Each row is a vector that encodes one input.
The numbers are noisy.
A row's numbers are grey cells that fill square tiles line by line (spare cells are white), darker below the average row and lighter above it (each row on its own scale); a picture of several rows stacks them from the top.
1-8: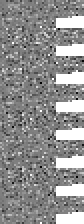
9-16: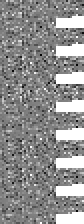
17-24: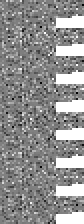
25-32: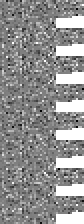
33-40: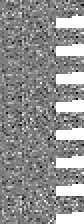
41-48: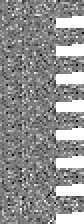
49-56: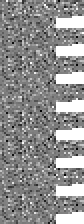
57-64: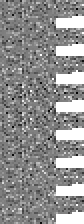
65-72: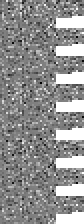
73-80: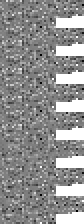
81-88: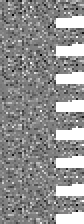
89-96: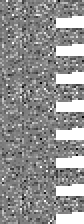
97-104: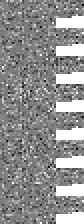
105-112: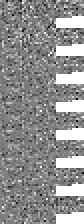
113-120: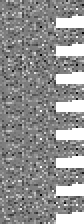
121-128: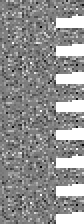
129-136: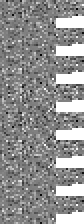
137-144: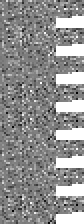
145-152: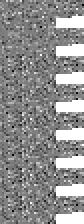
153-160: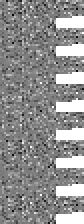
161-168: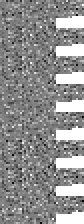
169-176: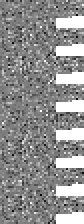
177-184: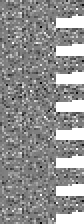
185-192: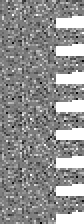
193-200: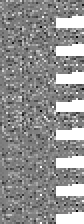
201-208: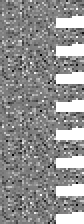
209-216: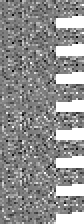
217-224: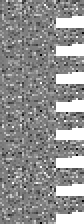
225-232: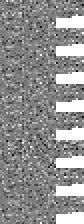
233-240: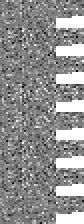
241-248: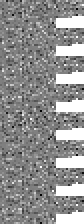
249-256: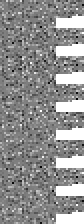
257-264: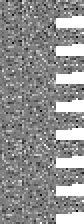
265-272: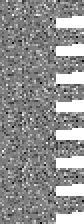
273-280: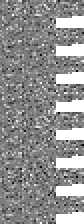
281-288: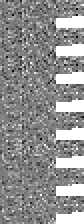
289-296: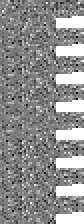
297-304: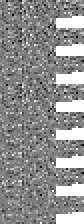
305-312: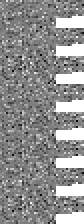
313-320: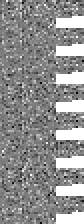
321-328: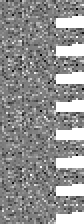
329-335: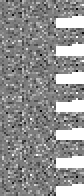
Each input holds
a list of up to two points on a 4-point line.
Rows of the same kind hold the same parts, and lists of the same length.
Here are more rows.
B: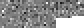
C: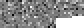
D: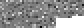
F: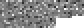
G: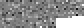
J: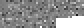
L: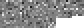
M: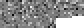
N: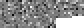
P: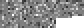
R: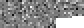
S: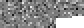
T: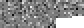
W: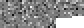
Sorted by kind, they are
B
C, G, J, M, N, R, S, T, W
D, F, L, P

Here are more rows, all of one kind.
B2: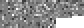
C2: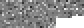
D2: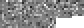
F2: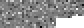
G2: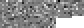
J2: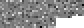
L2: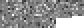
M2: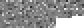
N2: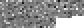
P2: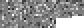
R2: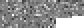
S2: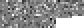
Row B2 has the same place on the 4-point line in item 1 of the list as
L2, P2, R2 and S2.
